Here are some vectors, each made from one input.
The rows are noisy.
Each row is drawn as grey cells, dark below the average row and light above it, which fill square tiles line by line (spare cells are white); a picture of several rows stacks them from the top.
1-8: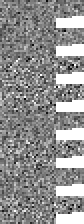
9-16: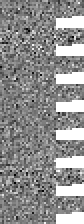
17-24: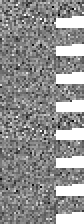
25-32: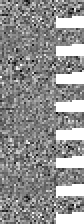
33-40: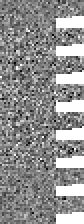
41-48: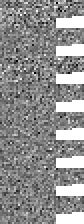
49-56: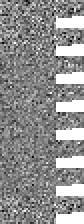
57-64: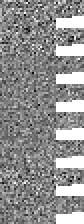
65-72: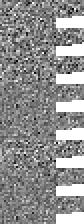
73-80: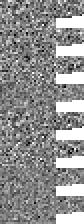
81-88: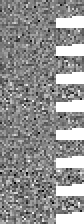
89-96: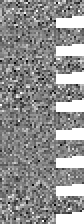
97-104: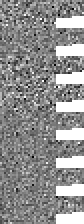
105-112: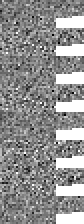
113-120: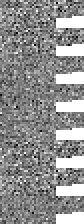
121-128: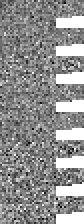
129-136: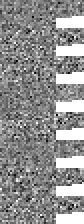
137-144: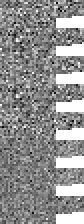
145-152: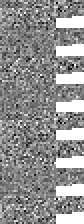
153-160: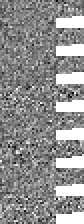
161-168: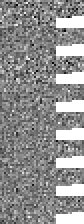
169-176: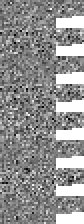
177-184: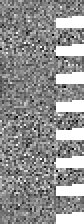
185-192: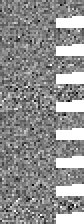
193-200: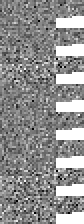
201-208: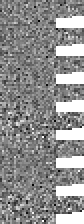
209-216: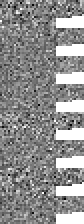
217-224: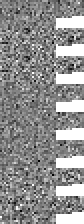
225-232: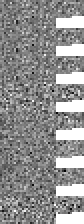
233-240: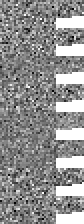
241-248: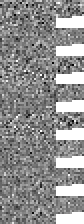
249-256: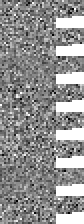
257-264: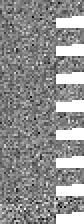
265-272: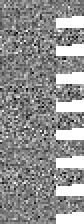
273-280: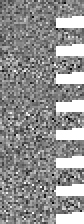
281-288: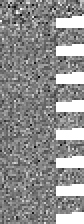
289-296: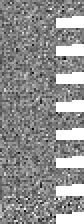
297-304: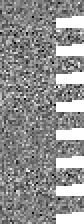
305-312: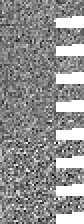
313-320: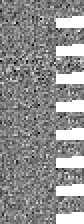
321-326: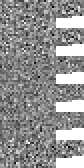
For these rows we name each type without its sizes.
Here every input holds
either a point on a circle, or a point on a line.
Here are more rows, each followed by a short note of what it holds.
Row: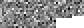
a point on a line
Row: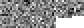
a point on a line
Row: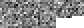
a point on a line
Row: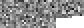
a point on a line
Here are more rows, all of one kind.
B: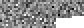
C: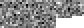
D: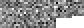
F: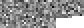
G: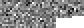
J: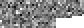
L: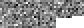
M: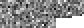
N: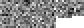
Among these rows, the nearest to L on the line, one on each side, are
C and D.
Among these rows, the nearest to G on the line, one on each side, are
B and N.
